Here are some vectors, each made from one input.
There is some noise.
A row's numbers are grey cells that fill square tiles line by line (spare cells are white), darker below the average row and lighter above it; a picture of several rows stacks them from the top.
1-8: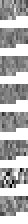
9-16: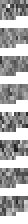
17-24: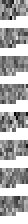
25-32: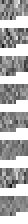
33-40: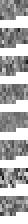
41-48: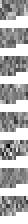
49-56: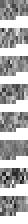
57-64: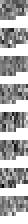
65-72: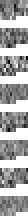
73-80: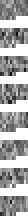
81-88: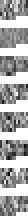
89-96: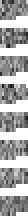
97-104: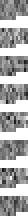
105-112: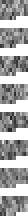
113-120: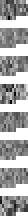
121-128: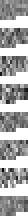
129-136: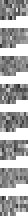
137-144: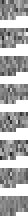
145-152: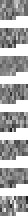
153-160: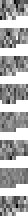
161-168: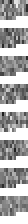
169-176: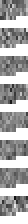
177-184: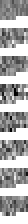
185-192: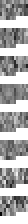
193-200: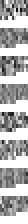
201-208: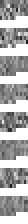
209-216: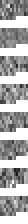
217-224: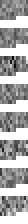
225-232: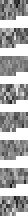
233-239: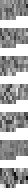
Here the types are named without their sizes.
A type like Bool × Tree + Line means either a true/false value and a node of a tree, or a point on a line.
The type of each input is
(Circle + Unit) × Label × Line.
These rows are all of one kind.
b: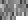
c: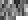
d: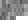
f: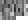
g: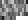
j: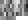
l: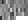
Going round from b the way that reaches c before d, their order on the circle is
b, l, j, g, f, c, d.
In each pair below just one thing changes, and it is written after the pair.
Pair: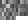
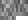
the place on the line
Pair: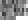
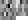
the label
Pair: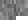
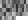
the place on the line
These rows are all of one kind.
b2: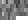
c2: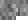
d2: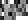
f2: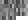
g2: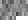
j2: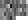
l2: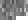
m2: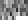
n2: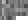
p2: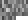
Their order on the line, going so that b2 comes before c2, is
g2, d2, b2, n2, c2, l2, m2, p2, j2, f2.
